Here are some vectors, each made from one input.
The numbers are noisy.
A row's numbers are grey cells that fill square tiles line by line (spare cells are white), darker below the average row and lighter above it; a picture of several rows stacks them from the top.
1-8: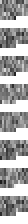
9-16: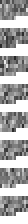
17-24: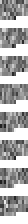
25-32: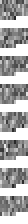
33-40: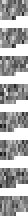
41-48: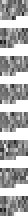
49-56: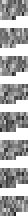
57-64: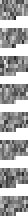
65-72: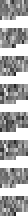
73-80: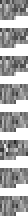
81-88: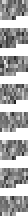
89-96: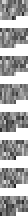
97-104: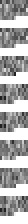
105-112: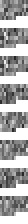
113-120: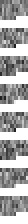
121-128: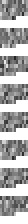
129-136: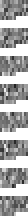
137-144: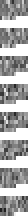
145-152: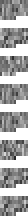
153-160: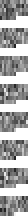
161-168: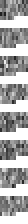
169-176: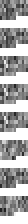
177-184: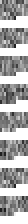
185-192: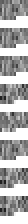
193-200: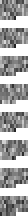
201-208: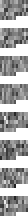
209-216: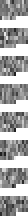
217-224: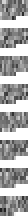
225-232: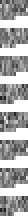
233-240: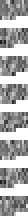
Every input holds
one of 9 labels.
